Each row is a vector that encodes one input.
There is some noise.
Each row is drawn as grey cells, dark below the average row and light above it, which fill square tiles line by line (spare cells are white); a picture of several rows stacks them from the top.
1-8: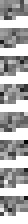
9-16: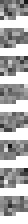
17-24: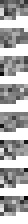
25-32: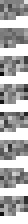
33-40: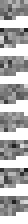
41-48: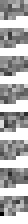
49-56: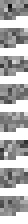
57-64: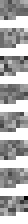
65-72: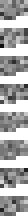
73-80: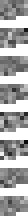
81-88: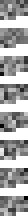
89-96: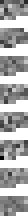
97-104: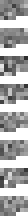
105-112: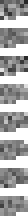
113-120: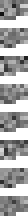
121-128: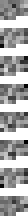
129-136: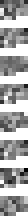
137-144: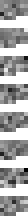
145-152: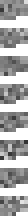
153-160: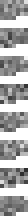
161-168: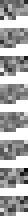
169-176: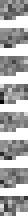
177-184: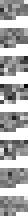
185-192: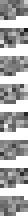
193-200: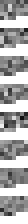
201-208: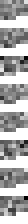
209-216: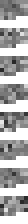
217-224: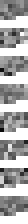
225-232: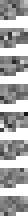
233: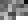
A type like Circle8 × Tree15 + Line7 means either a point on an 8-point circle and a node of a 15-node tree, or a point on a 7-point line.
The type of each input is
(Circle8 + Unit) × Line4 × Line6 + Line7.
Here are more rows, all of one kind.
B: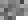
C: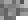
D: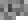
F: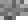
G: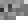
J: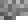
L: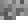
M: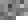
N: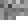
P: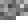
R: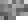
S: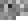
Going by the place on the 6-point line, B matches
C, D, F and G.
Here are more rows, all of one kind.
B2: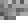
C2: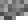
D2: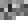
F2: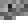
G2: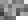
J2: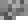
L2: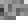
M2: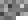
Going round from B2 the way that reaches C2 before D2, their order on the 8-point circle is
B2, J2, C2, F2, M2, D2, L2, G2.
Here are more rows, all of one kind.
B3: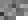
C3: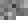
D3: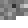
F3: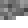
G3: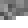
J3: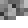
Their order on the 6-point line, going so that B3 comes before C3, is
G3, B3, F3, D3, J3, C3.
